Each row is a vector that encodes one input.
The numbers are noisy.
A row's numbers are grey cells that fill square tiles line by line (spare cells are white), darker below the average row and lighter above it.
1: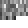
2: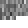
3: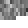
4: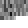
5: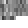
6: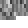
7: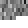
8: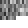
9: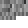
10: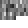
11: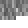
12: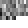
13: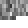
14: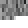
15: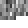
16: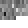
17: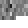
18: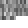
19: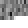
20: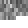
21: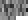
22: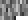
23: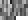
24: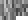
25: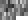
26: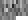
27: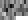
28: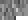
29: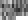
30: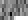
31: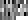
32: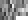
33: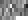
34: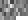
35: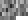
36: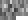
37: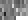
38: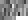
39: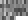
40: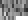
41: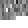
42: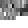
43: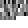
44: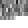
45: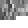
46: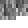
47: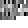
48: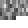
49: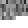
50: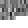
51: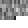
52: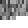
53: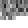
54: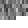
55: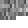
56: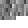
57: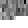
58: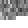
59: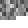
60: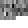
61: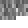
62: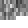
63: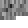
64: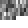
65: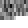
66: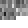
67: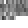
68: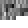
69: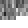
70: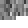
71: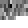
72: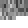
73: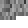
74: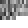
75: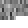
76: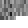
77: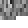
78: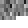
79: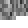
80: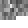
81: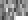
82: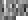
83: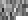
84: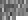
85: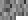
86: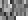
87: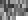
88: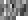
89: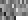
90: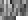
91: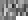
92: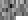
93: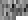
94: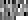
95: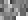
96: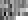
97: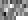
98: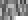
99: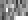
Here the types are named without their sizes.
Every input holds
a list of points on a line.
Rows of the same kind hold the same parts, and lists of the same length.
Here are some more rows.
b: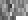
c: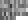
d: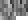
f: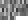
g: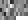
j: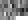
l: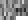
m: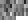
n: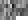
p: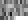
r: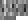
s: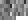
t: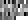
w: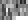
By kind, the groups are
b, c, m, s
d, f, g, j, l, n, p, r, w
t

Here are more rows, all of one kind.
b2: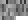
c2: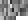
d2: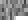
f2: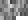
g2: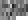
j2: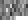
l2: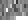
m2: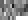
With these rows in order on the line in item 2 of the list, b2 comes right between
f2 and m2.
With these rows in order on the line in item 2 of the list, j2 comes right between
c2 and d2.
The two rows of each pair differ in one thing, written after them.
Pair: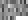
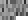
the place on the line in item 2 of the list
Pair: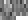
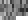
the place on the line in item 2 of the list
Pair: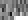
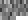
the place on the line in item 1 of the list
